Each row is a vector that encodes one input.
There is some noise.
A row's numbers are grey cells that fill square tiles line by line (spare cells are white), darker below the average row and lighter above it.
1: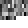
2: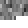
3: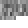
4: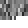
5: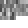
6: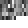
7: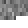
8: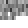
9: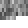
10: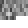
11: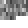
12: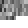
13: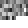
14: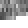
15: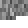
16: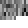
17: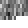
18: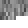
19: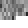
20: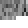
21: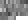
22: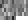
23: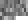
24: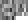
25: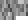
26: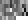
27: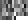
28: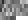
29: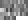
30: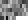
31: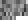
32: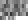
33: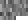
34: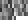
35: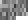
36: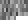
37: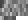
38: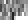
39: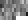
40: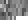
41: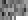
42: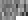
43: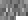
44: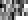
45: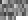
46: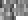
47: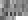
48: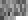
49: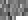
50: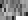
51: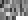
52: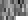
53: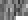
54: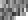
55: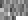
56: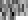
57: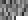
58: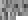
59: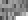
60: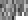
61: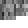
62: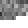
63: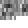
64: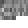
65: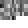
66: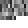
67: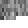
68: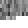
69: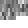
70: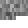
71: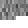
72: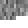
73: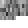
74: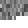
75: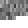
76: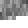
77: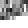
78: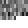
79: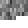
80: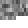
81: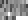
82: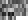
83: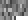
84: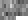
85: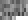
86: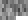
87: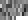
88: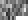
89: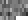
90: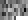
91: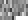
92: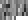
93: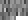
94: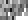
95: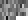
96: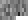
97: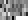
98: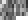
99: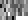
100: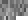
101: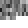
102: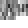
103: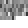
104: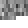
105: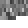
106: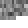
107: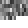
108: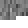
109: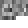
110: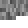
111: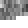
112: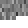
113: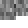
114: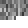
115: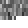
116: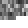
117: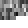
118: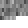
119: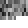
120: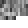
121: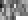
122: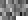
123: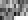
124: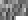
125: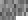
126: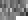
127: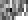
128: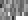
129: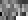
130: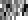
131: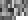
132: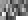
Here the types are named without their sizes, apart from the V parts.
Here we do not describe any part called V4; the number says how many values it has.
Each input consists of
a list of items, each a true/false value and a value of V4.
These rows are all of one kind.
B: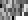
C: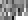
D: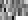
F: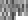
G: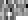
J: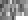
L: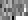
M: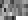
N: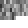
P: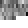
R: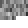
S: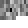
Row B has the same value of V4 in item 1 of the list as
L, P, R and S.
